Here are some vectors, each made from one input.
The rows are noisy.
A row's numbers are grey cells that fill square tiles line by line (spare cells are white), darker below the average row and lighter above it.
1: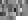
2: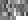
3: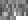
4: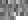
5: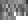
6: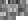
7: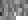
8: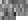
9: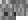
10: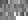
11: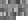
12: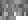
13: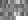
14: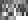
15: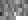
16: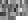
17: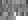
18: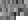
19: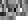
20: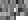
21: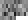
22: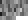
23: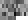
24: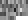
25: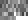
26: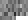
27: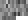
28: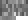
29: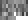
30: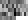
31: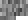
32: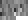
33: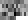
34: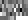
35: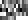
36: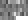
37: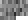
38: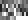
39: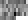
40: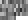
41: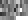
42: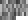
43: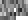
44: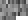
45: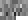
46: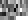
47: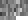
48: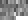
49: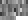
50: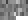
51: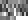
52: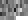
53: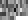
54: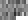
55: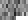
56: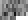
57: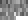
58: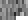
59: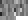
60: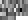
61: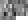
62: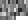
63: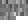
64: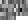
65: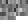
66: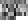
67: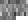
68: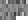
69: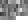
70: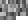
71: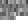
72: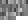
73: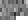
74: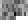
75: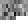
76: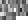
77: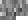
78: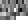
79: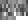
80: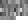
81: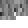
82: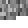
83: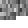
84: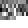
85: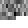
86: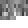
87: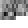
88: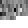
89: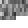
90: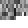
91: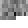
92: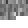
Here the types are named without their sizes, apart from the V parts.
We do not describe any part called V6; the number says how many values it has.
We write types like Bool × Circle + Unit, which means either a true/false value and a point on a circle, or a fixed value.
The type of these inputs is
Line × (Tree + Unit) × V6.
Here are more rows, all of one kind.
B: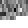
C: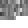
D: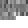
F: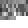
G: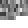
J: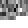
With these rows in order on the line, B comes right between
C and J.
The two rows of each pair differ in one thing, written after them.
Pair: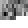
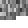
the node of the tree
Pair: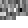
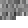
the place on the line
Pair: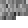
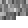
the place on the line
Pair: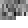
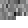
the node of the tree
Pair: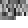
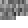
the node of the tree
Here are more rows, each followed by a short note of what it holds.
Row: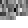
a point on a line and a value of V6
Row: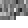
a point on a line, a node of a tree and a value of V6
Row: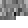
a point on a line, a node of a tree and a value of V6
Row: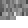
a point on a line and a value of V6
